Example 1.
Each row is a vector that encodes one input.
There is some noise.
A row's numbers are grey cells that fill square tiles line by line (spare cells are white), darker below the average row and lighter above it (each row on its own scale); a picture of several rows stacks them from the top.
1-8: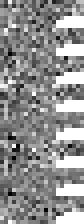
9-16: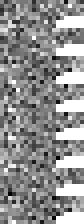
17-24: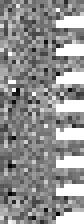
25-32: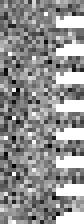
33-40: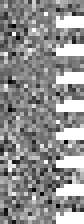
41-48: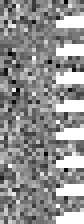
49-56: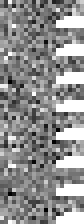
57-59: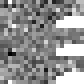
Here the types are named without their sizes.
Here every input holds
either a point on a line, or a node of a tree.
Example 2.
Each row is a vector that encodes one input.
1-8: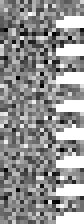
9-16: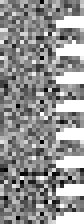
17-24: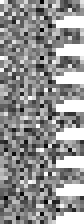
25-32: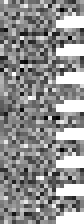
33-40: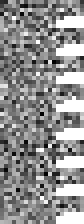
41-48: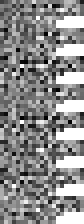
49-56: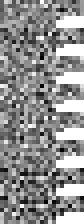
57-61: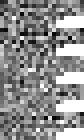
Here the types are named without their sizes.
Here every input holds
either a point on a line, or a node of a tree.
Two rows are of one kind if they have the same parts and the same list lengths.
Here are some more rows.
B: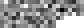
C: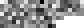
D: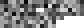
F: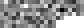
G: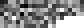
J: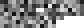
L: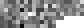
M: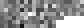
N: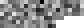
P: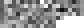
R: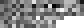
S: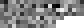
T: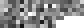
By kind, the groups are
B, C, F, L, M, N, P, T
D, G, J, R, S

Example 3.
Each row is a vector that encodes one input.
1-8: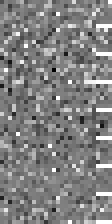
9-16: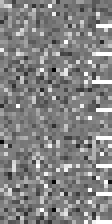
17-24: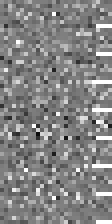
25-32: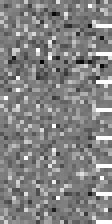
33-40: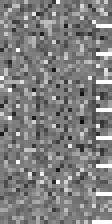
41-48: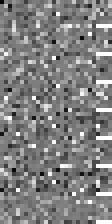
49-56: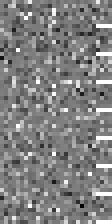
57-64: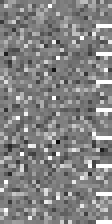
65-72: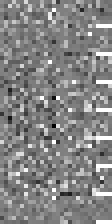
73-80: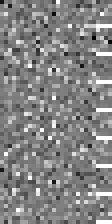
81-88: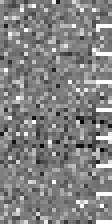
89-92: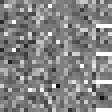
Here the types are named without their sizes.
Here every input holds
a true/false value, together with either a point on a circle, or a fixed value.
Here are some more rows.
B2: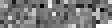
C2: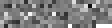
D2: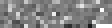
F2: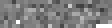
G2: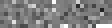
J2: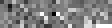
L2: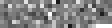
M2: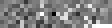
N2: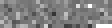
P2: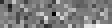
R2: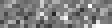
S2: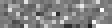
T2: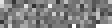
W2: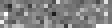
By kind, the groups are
B2, F2, T2
C2, D2, G2, J2, L2, M2, N2, P2, R2, S2, W2

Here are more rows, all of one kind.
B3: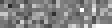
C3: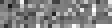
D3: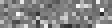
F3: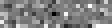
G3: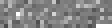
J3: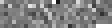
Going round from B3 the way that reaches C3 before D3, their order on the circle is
B3, C3, J3, G3, D3, F3.
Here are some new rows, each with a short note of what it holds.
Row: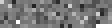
a true/false value
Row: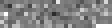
a point on a circle and a true/false value
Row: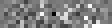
a point on a circle and a true/false value
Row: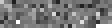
a true/false value
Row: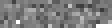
a true/false value
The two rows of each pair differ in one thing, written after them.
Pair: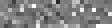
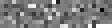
the true/false value
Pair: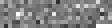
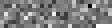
the true/false value
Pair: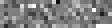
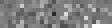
the place on the circle
